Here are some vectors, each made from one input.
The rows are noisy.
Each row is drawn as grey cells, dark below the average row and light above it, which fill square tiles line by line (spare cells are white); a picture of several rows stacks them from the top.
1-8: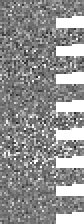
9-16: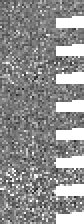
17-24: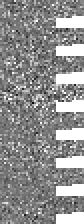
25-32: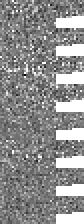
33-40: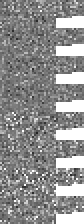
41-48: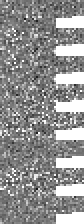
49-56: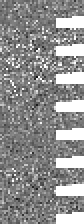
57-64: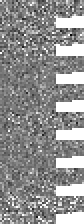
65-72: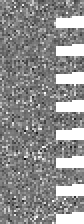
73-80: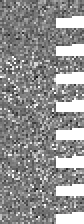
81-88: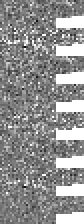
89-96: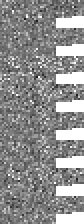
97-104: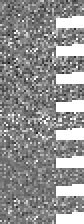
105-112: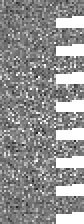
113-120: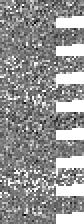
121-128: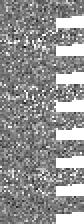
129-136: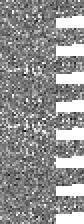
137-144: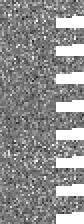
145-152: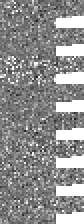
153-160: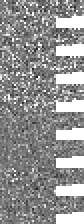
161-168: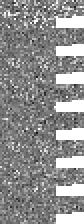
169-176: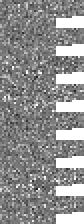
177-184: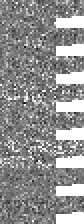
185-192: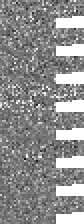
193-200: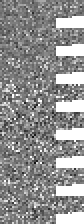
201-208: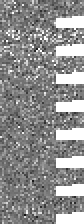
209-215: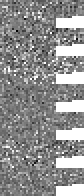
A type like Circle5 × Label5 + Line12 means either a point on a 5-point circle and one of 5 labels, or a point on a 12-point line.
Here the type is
Bool × Bool × Bool + Line8 + List2(Line5).
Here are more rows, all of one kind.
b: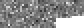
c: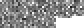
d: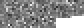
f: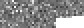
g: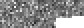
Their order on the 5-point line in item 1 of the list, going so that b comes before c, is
d, b, g, c, f.
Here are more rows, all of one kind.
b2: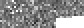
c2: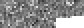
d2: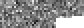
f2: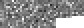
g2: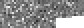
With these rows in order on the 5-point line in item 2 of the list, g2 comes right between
c2 and f2.
